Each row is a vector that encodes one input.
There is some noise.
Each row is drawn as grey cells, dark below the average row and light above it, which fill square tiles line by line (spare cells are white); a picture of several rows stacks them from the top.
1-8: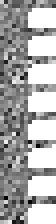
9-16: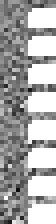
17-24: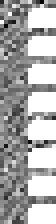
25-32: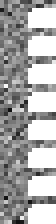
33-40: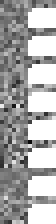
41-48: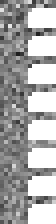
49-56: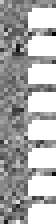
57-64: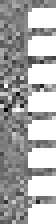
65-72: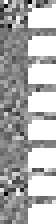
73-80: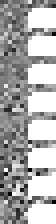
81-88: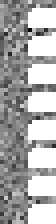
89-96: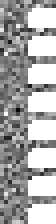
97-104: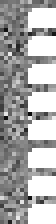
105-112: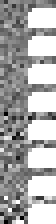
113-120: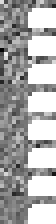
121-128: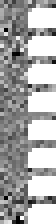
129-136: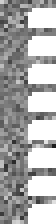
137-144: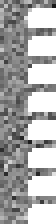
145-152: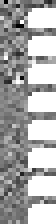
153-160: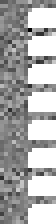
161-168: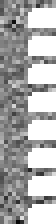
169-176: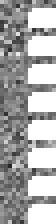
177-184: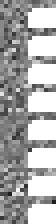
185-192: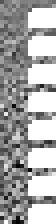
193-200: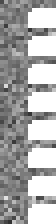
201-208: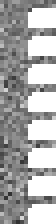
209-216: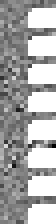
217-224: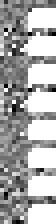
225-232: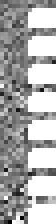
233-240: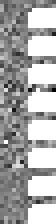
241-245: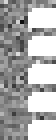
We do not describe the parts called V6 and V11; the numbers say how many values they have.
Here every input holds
either a point on a 7-point line and three true/false values, or a value of V6 and a value of V11.
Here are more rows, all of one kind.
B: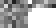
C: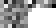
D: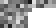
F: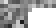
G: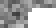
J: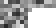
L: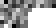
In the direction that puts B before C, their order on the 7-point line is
D, L, B, C, F, J, G.
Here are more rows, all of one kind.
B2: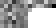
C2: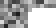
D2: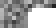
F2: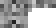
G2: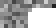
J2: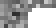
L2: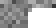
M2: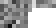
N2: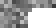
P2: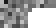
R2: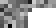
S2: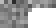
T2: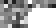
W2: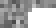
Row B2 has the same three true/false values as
L2, M2, N2 and R2.
